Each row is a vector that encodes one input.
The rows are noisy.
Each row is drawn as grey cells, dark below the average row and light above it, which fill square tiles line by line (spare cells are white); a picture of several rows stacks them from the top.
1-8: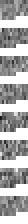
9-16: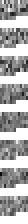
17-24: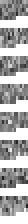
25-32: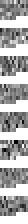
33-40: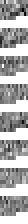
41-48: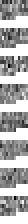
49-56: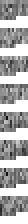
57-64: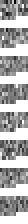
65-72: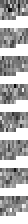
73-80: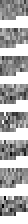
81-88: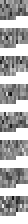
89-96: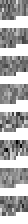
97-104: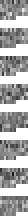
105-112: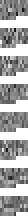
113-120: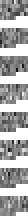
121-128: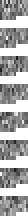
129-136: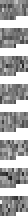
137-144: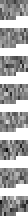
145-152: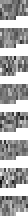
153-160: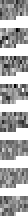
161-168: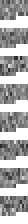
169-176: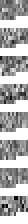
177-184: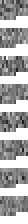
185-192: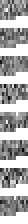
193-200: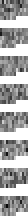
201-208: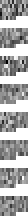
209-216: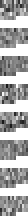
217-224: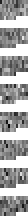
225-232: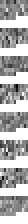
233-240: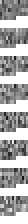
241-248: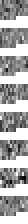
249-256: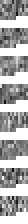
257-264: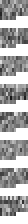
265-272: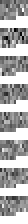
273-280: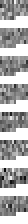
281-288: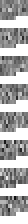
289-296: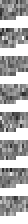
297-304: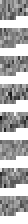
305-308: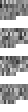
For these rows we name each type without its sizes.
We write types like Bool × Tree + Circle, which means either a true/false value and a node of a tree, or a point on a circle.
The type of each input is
Bool × Bool × Bool × Bool × Label.
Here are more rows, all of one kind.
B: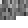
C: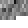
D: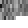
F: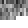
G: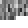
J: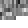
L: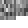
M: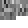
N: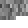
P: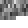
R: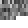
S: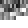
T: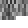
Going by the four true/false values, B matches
C, J, R and S.
